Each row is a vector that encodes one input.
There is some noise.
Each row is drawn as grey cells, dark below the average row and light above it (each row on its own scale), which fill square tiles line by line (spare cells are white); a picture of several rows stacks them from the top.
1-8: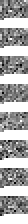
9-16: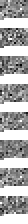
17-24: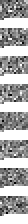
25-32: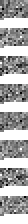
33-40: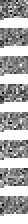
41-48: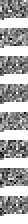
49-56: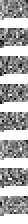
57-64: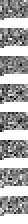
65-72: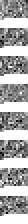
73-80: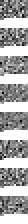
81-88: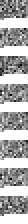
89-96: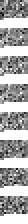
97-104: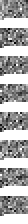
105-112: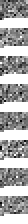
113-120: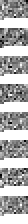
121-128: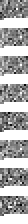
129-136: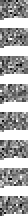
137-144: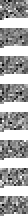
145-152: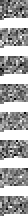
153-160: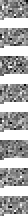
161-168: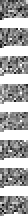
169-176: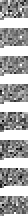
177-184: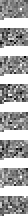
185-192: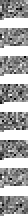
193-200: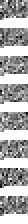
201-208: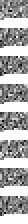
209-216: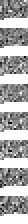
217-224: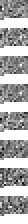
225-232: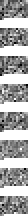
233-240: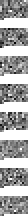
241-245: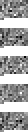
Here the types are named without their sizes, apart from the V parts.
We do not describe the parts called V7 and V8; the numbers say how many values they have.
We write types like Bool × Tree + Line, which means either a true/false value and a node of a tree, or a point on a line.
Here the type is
Bool × V7 + Line × V8.
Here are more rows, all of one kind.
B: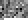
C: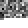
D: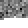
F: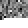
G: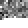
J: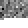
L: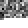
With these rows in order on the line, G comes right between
B and J.
